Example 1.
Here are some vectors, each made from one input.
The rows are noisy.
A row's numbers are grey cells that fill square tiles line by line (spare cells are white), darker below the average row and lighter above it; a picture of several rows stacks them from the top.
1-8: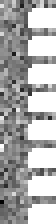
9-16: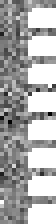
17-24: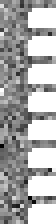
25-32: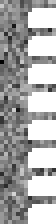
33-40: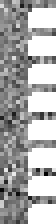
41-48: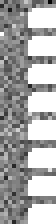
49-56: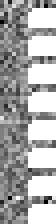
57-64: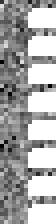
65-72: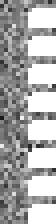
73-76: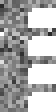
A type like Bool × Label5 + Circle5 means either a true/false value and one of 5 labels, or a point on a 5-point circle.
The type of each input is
Bool × Circle8 + Unit.
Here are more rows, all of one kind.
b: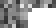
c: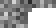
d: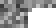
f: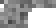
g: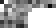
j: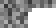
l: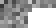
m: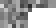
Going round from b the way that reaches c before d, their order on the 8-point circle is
b, c, d, l, m, f, g, j.
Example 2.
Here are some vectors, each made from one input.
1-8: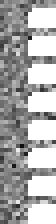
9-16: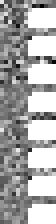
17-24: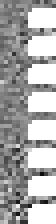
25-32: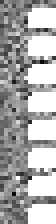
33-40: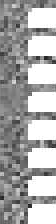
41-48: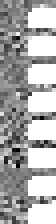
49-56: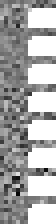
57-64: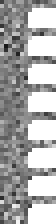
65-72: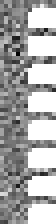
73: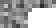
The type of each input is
Label9 + Line5 × Line10.
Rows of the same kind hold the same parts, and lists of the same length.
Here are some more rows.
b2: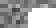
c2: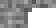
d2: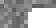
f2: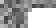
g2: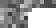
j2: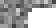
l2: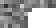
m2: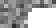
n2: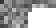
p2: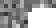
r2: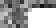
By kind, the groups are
b2, d2, f2, j2, l2, m2, p2
c2, g2, n2, r2

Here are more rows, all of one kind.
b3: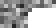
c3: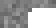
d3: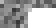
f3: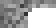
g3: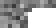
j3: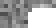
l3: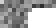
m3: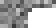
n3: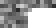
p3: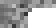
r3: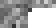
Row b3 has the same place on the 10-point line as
f3, m3 and p3.
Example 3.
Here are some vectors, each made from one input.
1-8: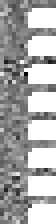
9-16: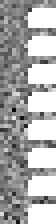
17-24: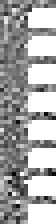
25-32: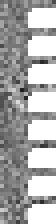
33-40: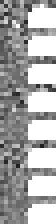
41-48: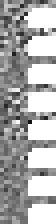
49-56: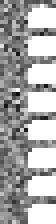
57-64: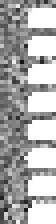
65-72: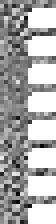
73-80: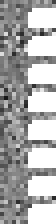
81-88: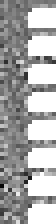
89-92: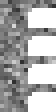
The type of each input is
Circle11 + Label9.
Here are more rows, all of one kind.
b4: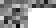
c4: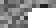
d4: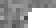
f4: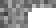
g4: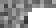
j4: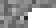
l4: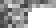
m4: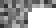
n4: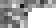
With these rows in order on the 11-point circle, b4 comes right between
f4 and n4.
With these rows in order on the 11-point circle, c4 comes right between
g4 and m4.
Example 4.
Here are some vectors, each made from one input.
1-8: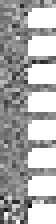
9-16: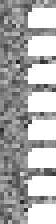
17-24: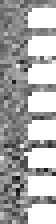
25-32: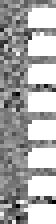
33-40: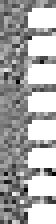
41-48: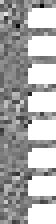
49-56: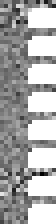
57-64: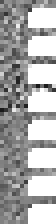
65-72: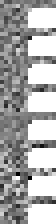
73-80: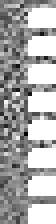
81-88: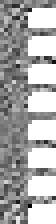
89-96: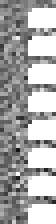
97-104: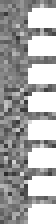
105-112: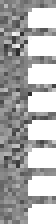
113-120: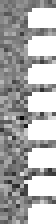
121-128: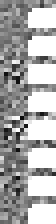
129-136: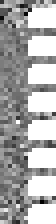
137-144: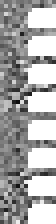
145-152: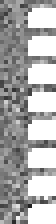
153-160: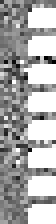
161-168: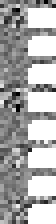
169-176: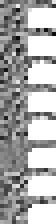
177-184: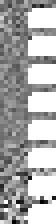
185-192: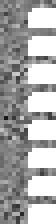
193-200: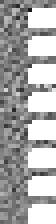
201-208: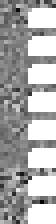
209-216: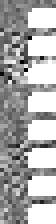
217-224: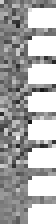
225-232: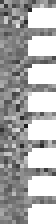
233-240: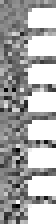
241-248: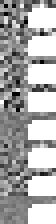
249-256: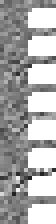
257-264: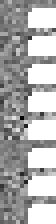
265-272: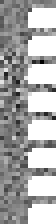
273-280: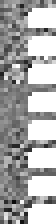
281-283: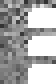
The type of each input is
Circle11 × Line11.
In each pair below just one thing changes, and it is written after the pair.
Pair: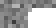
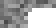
the place on the 11-point circle
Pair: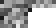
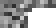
the place on the 11-point circle
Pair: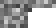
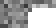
the place on the 11-point line
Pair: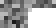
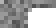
the place on the 11-point line
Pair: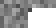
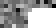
the place on the 11-point line
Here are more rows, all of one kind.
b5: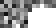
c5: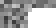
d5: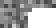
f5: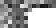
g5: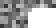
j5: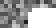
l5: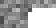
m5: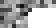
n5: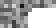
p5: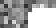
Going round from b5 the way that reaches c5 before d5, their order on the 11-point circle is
b5, j5, p5, g5, n5, c5, l5, f5, m5, d5.
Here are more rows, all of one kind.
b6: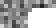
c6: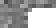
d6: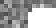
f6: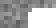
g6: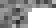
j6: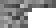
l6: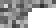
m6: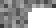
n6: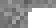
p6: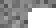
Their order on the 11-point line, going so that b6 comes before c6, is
p6, l6, b6, d6, j6, c6, n6, m6, f6, g6.
